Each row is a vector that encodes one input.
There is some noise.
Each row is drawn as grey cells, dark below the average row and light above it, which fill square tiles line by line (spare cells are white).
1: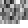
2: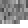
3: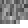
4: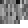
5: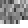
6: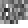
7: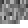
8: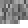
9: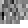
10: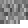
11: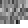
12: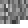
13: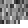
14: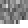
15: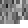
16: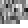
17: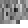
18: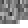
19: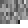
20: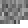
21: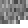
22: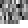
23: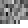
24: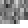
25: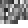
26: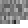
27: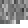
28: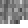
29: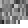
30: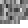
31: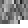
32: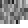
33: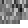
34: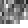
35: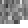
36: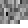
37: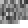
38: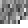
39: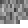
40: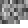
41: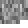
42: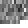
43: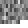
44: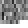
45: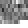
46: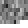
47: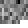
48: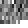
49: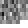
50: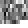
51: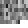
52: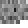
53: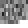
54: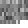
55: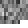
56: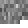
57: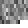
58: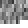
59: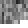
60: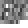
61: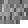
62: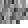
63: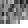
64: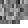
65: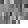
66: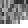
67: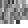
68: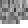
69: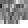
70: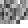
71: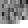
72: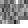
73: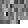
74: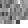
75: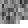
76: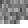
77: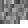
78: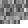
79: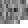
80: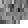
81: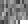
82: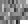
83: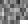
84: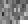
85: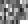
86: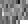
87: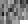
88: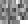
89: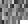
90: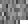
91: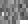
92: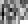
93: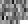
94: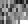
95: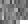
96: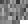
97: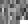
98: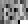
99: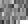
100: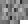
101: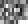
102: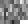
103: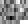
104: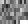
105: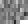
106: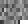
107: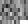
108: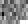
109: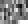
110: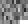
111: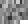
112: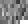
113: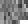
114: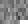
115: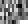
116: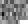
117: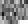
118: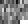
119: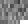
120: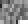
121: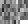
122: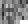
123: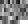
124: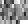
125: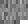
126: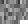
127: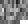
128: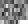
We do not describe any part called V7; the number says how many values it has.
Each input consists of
a point on a 4-point line and three true/false values, together with a list of up to two values of V7.
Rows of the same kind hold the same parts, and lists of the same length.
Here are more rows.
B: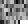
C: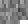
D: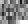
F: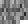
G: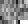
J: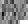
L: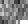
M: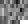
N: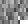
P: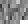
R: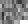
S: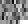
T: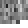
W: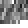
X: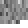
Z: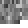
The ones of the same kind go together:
B, C, F, L, M, W, Z
D, J, R, S
G, N, P, T, X

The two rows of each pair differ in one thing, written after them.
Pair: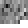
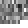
the value of V7 in item 2 of the list
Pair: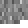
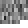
the value of V7 in item 2 of the list
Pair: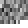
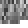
the value of V7 in item 1 of the list
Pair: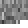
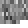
the value of V7 in item 1 of the list
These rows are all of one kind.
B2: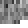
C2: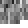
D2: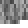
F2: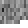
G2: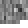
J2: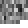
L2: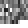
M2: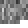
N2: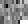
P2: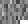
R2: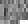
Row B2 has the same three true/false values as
C2, D2, M2 and R2.
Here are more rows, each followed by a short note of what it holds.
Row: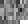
a point on a 4-point line and three true/false values, together with a list of two items
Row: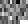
a point on a 4-point line and three true/false values, together with a list of two items
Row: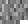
a point on a 4-point line and three true/false values, together with a list of one item
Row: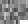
a point on a 4-point line and three true/false values, together with a list of one item
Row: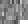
a point on a 4-point line and three true/false values, together with a list of two items
